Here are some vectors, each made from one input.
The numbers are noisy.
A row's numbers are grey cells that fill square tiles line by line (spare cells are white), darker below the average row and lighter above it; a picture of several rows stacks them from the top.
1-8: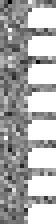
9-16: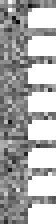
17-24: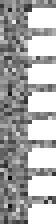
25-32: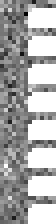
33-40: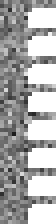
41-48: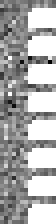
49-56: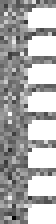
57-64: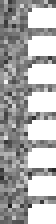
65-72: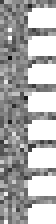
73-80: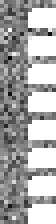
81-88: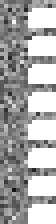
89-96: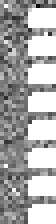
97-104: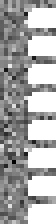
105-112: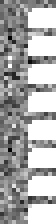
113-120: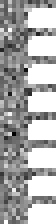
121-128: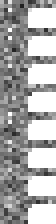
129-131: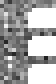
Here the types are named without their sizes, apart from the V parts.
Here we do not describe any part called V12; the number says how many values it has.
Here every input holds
either a point on a circle, or a true/false value and a value of V12.
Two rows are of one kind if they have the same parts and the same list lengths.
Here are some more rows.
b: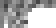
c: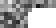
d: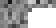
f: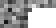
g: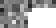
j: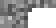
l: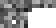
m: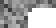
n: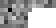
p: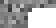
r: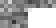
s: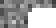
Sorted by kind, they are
b, c, d, r
f, g, j, l, m, n, p, s

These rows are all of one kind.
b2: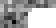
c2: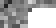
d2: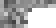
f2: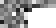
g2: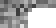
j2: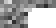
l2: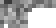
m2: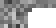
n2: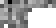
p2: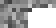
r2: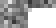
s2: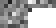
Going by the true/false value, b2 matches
j2 and r2.
